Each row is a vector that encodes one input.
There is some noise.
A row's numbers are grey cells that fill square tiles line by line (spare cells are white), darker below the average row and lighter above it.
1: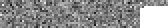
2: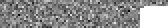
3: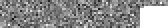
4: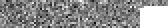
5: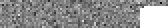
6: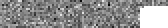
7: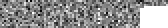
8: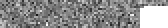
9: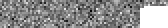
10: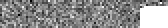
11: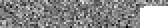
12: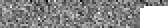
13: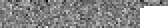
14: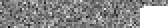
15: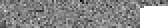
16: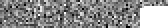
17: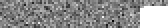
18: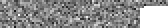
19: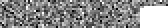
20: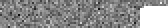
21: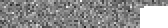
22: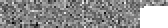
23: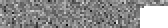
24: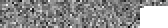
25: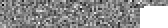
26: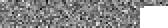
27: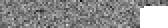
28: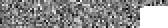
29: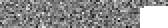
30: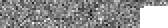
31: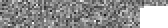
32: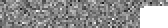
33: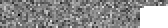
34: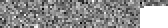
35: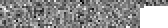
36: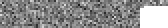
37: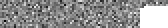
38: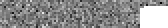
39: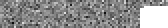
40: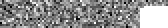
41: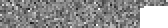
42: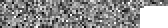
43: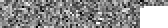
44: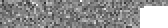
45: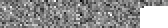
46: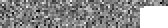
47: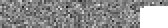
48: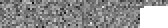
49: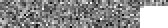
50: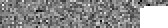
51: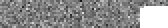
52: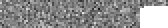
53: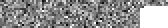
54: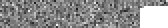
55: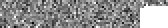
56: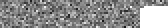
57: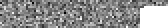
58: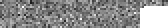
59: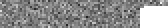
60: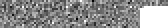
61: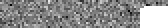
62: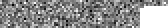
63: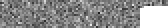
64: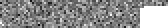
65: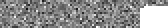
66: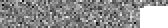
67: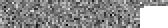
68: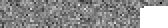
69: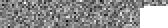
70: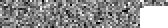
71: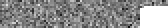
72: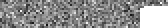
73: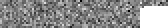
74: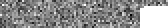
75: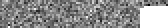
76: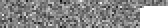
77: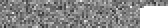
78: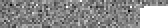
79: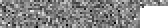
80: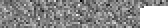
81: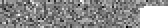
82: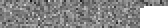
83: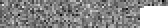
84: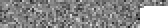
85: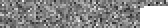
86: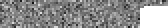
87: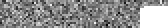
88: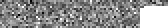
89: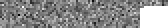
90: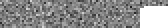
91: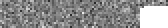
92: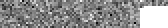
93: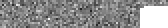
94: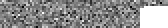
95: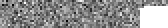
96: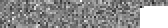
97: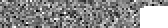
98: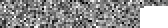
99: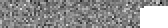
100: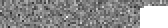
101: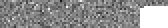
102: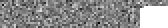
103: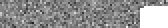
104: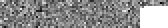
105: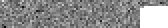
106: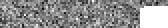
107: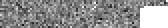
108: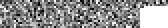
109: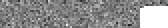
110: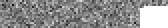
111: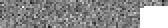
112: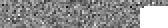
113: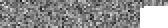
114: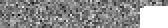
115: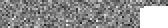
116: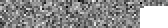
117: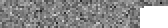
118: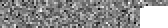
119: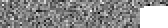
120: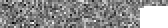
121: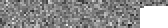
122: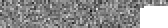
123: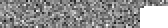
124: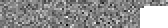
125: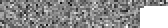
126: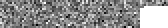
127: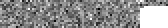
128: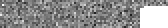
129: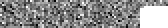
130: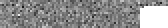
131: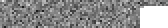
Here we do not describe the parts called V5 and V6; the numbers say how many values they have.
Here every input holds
one of 4 labels, together with either a node of a 7-node tree, or a value of V5 and a value of V6.
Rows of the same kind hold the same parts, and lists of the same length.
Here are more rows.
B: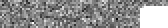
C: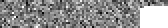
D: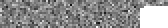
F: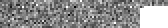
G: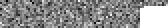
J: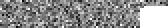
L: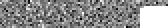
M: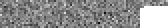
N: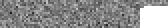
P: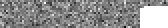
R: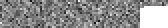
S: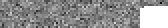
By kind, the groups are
B, D, J, L, M, N
C, F, G, P, R, S

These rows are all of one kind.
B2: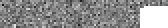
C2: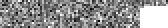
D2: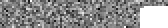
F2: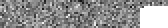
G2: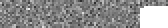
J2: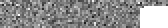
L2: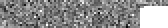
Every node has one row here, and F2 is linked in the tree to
B2 and C2.
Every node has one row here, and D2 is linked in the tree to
G2.
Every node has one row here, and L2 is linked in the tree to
J2.
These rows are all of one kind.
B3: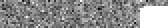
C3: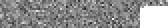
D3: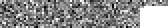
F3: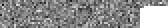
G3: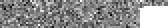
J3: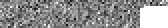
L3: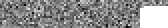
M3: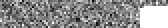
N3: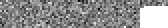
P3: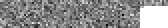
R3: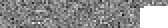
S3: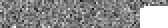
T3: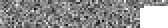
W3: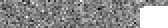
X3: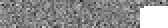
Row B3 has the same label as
D3, G3, M3 and W3.
